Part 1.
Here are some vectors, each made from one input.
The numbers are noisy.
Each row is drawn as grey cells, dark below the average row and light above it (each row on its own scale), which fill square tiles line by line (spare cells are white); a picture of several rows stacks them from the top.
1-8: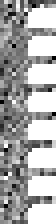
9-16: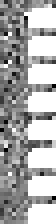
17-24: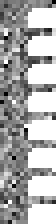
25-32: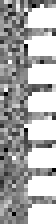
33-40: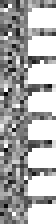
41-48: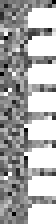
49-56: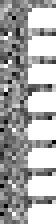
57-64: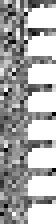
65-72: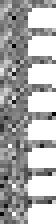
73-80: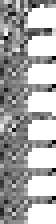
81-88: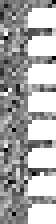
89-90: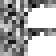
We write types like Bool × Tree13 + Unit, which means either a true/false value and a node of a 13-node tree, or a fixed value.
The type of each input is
Bool × Bool × Bool + Unit.
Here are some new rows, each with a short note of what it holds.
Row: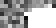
a fixed value
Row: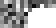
three true/false values
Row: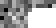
three true/false values
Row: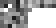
three true/false values
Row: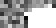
a fixed value
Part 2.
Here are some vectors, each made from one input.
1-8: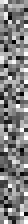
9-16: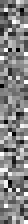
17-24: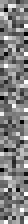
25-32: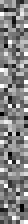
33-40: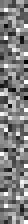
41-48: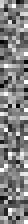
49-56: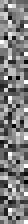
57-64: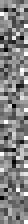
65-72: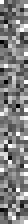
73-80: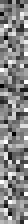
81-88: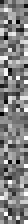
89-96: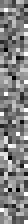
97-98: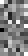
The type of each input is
Line5 × Line5.
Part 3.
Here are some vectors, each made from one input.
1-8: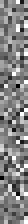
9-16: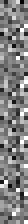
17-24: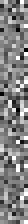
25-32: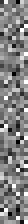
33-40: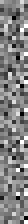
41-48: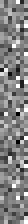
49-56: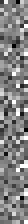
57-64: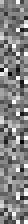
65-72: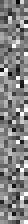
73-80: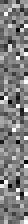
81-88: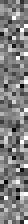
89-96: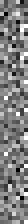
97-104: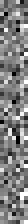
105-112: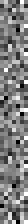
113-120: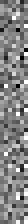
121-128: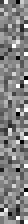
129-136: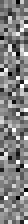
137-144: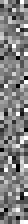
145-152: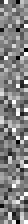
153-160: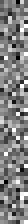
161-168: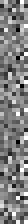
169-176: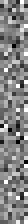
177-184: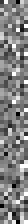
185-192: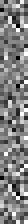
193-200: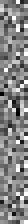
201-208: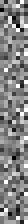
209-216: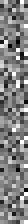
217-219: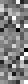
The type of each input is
Bool × Bool × Bool × Bool.
